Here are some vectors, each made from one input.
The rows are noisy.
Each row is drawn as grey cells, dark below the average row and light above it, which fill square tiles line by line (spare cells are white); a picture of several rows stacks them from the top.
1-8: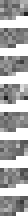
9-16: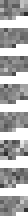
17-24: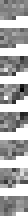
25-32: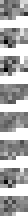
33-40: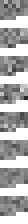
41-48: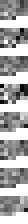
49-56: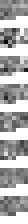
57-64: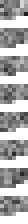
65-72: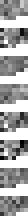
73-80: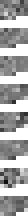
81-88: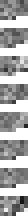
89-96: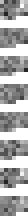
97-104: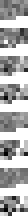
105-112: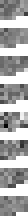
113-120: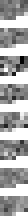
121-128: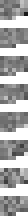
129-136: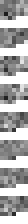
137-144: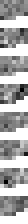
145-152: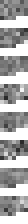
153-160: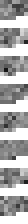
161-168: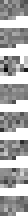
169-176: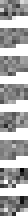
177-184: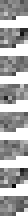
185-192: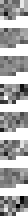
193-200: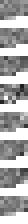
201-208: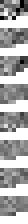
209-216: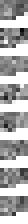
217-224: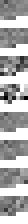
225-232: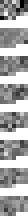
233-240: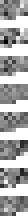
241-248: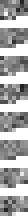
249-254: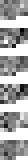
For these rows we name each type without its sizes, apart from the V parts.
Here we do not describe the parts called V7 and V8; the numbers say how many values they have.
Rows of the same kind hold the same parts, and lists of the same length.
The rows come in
2 kinds.
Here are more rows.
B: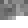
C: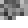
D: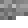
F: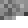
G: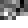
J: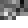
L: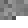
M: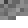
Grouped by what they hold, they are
B, F, G, J
C, D, L, M

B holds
a true/false value, a value of V7 and a value of V8.
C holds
a label and a value of V7.
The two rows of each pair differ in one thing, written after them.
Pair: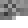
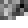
the value of V7
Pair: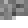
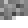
the value of V8
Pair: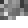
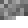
the true/false value
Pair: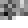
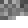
the true/false value
